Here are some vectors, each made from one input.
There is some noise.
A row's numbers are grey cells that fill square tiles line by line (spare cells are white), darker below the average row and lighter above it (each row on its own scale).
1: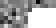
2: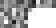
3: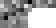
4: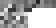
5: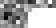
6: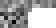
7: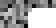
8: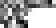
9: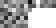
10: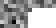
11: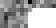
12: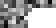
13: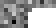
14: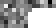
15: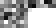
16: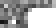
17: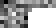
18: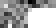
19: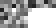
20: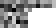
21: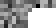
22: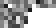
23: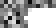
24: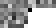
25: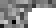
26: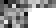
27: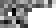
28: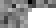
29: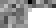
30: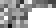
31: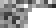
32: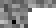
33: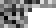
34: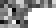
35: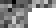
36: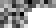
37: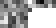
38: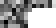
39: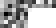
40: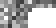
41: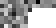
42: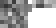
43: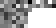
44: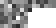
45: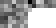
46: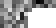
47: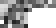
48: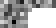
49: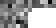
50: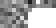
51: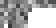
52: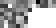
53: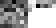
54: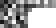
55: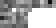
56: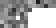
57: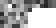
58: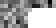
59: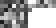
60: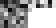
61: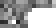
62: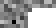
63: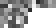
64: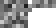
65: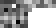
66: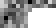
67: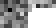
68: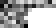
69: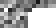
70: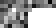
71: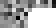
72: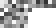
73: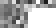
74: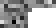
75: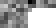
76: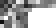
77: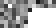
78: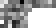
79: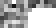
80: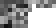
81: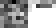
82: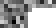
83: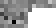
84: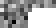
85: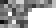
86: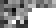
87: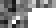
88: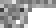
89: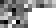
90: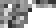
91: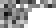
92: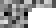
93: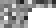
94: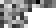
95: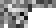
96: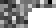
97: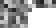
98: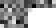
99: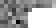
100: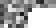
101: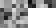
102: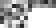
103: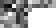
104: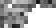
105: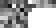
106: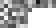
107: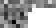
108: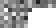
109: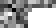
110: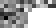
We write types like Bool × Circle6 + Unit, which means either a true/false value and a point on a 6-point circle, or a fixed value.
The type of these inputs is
(Bool × Bool × Bool + Circle6) × Circle6.
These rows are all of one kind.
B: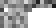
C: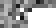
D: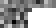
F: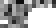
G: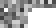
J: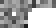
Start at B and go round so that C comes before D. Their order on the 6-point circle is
B, C, D, G, F, J.
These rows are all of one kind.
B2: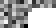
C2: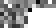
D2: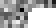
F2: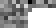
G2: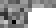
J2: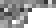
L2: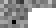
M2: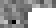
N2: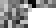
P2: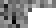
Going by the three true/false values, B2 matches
L2 and N2.
